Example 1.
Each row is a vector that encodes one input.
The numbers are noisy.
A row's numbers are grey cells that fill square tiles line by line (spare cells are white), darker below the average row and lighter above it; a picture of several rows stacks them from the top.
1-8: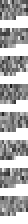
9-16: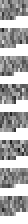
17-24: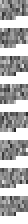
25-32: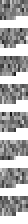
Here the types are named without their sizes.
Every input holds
three true/false values.
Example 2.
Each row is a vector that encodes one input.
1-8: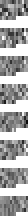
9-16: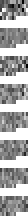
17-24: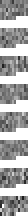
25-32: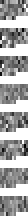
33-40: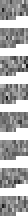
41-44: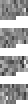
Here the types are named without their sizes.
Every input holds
either a fixed value, or three true/false values.
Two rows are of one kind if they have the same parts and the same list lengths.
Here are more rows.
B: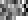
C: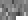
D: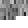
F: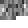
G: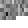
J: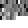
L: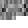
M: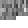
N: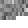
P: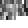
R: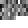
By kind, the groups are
B, C, D, F, G, L, M, N, P
J, R

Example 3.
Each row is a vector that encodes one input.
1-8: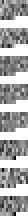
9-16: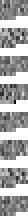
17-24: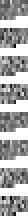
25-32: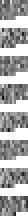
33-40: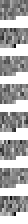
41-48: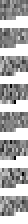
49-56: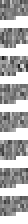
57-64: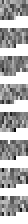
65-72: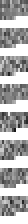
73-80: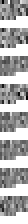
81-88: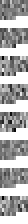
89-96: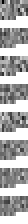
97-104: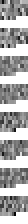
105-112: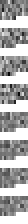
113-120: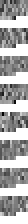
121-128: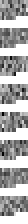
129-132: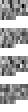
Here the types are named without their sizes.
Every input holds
three true/false values.
